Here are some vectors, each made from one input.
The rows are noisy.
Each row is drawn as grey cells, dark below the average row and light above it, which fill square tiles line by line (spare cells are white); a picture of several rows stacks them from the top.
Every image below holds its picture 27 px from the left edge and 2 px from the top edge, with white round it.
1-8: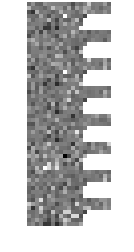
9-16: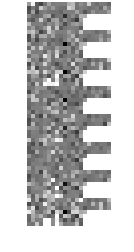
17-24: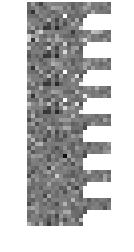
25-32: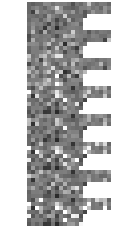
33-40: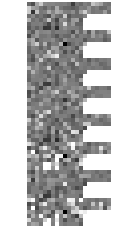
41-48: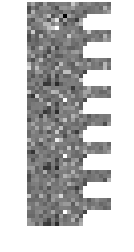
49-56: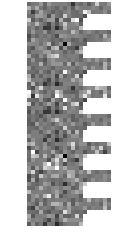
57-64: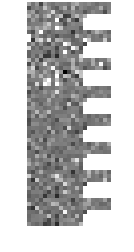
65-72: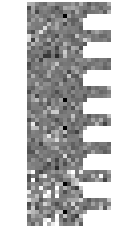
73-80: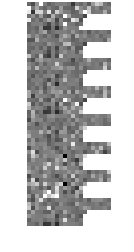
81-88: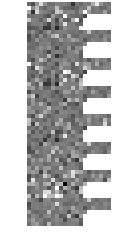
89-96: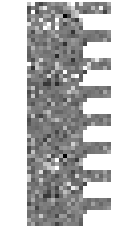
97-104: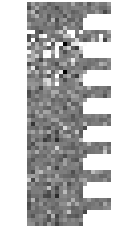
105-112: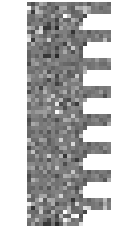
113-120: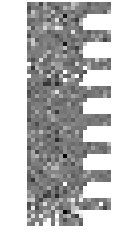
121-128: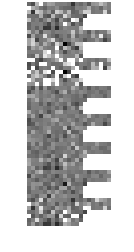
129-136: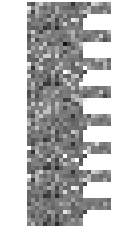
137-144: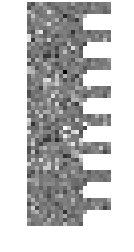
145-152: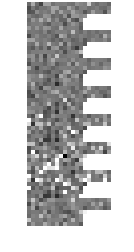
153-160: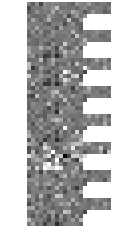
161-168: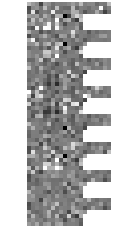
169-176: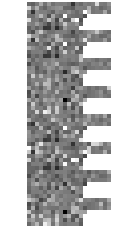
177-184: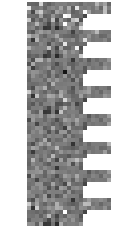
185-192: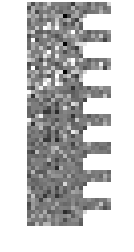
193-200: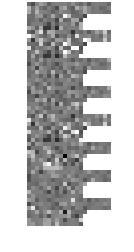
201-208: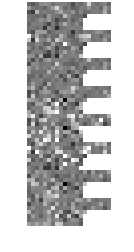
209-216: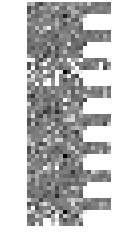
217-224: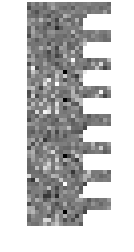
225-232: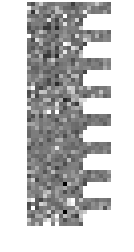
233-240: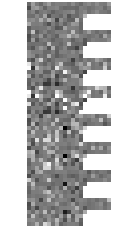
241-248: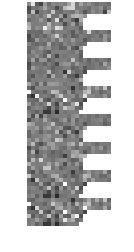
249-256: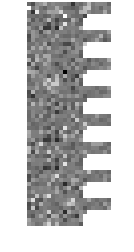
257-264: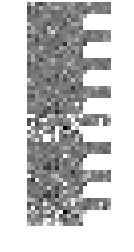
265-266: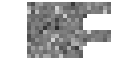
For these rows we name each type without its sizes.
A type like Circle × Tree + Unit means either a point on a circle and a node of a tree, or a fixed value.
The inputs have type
(Bool × Bool × Bool + Circle) × Circle.
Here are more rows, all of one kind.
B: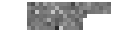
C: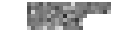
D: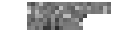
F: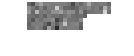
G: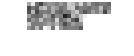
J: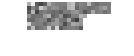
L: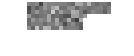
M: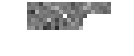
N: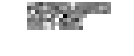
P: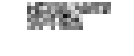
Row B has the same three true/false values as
C, G, L and P.
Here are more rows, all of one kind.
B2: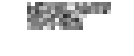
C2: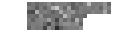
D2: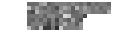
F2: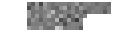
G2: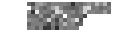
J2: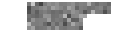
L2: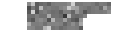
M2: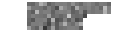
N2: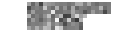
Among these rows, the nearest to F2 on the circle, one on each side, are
M2 and N2.
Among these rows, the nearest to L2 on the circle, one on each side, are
B2 and D2.
